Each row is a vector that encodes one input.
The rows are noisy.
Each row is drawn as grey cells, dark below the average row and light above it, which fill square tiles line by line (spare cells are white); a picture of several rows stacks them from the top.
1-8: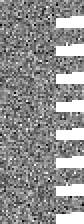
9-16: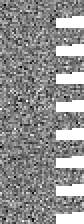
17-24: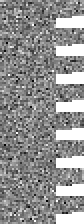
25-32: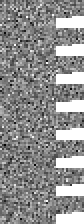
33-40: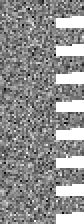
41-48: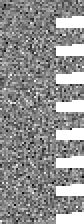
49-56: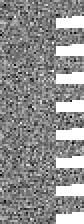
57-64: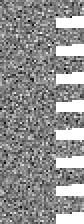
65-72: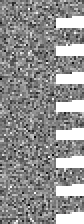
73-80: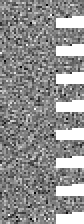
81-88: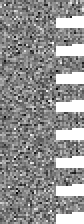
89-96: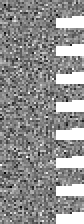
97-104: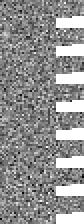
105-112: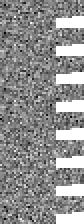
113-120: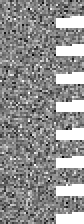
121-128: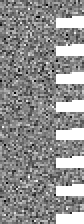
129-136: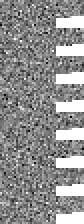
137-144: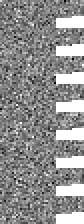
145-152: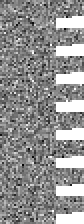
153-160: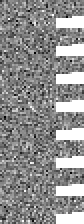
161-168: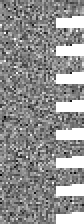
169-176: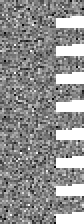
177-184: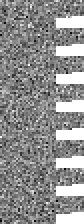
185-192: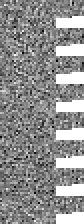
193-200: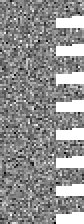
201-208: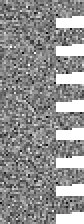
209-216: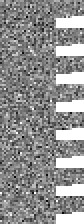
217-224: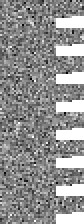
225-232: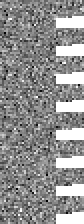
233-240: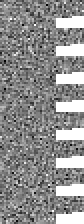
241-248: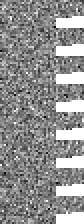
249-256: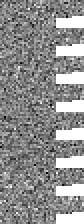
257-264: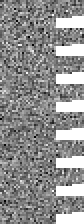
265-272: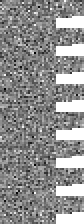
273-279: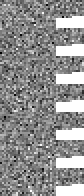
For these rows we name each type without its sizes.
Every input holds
a point on a line, together with either a label, or a point on a line.
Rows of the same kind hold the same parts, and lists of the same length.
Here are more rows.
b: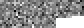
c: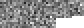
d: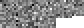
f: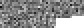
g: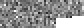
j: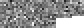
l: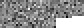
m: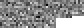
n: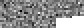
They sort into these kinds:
b, c, f, j
d, g, l, m, n

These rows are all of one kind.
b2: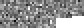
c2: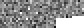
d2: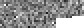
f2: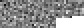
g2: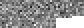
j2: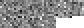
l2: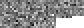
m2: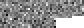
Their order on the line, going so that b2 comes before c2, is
g2, b2, c2, d2, l2, f2, j2, m2.
